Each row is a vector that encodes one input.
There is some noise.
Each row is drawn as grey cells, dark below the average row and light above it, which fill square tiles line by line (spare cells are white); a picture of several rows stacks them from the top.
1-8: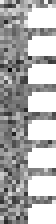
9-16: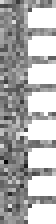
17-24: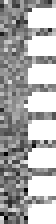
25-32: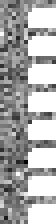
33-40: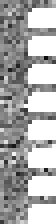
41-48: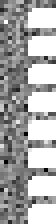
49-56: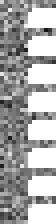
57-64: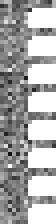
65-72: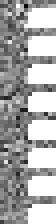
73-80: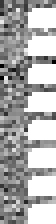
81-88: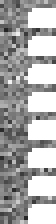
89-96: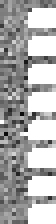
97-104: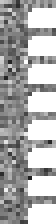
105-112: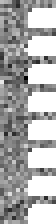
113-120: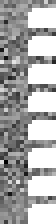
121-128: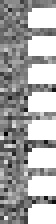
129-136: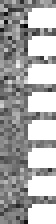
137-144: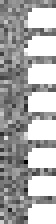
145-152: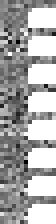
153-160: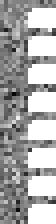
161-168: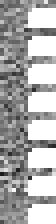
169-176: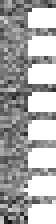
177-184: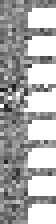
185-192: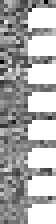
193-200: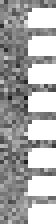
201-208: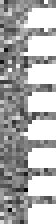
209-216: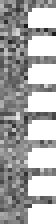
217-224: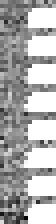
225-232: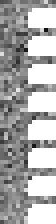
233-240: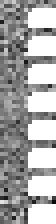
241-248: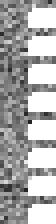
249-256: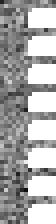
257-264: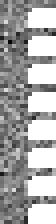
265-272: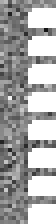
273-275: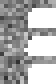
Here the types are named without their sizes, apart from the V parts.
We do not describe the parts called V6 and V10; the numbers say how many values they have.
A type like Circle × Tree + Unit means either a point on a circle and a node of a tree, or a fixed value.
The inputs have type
Label × V6 × V10 + Line × (Tree + Unit).
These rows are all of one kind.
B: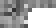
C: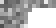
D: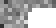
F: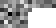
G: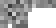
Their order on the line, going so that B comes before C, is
F, D, G, B, C.
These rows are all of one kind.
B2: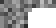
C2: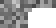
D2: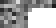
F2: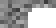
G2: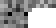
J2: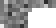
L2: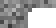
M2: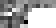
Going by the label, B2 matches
C2 and F2.
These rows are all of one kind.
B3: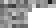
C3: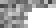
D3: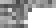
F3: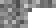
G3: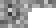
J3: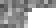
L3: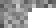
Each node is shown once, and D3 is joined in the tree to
C3.
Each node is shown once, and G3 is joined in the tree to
B3 and J3.
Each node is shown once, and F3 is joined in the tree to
B3 and L3.
